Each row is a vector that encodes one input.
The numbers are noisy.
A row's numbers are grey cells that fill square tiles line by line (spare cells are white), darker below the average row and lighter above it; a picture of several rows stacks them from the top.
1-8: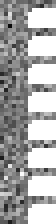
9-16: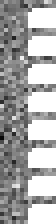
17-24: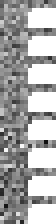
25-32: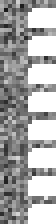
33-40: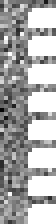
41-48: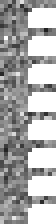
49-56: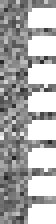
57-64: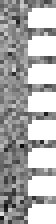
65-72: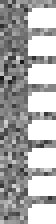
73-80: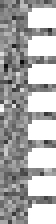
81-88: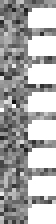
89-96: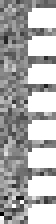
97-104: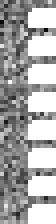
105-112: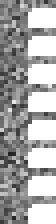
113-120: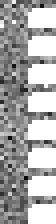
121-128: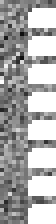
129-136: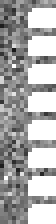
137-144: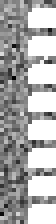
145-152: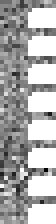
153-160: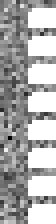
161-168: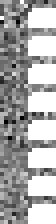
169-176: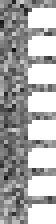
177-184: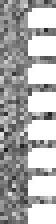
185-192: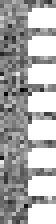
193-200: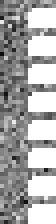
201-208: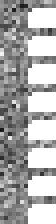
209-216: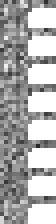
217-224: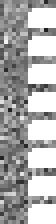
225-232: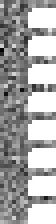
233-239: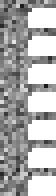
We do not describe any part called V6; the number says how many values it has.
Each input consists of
a point on a 14-point line, a true/false value and a value of V6.
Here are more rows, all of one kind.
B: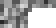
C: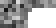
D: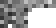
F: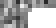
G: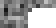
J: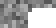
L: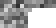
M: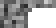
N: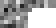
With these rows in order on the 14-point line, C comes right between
G and N.
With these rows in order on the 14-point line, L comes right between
B and F.
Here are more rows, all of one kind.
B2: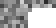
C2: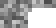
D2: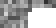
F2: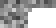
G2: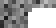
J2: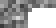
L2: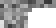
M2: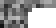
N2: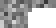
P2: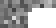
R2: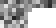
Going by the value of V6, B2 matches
C2, F2 and G2.
